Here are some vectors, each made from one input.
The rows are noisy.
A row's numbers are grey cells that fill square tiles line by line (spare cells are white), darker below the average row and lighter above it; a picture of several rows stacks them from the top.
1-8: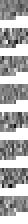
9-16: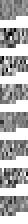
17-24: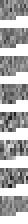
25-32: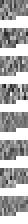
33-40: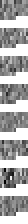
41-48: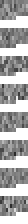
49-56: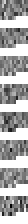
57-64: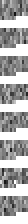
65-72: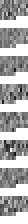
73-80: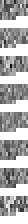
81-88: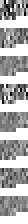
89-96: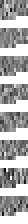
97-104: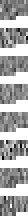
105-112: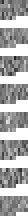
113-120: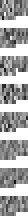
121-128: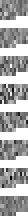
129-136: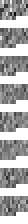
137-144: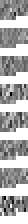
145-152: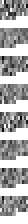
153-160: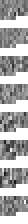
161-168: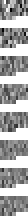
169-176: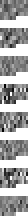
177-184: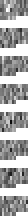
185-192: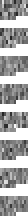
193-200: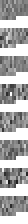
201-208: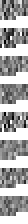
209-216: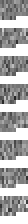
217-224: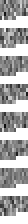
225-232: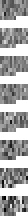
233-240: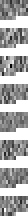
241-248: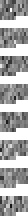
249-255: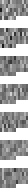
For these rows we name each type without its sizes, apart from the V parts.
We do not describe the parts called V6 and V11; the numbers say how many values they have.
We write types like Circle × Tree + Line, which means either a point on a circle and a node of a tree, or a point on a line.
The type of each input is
Bool × (Tree + V6) + V11.
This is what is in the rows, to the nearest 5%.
About 70% of them hold a true/false value, together with either a node of a tree, or a value of V6. The rest hold a value of V11.
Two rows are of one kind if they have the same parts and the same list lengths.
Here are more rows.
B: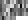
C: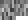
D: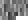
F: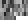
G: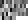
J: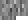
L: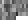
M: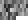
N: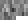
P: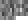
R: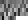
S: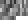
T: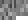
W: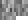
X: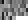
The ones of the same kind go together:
B, P, R, X
C, D, L, N
F, G, J, M, S, T, W

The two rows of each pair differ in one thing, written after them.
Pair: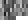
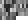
the value of V6
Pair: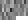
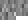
the value of V6
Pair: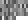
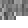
the true/false value
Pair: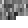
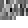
the value of V6
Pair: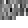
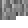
the true/false value
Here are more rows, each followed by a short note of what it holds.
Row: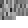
a node of a tree and a true/false value
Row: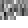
a node of a tree and a true/false value
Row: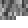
a true/false value and a value of V6
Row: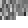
a value of V11
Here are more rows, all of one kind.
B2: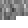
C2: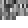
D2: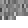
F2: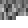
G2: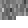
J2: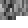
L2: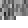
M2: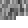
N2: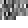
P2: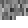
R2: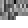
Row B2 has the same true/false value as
C2, D2 and R2.
